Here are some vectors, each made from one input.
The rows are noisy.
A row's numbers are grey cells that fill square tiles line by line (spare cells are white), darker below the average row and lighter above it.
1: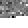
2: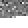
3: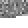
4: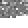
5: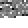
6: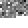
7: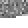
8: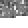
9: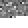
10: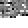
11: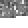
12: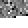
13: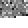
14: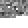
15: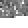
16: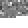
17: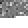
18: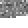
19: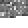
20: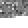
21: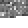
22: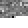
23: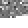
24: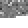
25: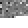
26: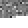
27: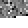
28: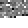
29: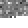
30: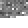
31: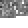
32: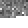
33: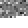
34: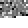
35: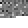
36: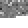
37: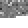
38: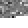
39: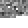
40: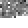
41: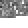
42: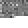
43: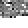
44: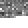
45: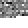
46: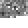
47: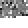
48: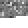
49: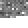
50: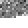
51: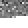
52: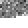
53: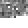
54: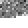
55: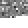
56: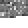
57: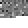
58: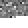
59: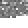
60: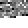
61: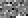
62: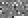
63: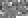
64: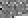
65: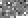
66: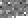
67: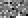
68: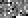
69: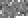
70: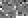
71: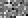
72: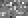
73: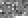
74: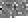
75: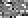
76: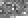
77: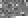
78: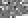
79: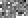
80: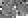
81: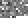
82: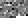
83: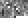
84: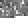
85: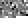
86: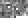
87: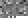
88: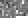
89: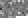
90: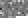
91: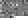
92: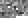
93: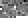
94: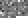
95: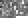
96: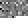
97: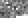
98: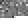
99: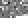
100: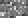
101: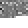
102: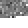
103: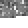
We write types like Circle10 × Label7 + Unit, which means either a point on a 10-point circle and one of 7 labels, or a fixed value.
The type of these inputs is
(Bool × Bool × Bool × Bool + Label5) × Label5.
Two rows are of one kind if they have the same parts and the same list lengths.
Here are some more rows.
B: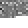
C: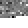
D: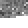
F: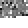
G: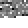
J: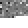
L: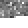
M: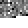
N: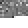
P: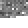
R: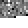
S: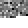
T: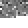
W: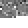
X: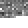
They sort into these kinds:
B, C, D, J, L, N, P, T, W, X
F, G, M, R, S

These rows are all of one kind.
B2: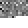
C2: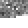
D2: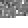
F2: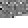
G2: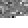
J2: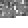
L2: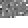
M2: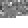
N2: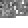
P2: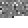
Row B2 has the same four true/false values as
F2 and P2.
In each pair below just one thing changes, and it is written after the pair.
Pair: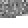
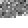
one of the four true/false values
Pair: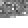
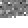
one of the four true/false values
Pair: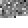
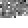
the label
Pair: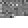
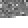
the label
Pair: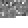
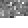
the label
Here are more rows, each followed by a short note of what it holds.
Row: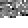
two labels (each one of 5)
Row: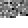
two labels (each one of 5)
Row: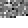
two labels (each one of 5)
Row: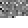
one of 5 labels and four true/false values
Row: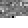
one of 5 labels and four true/false values
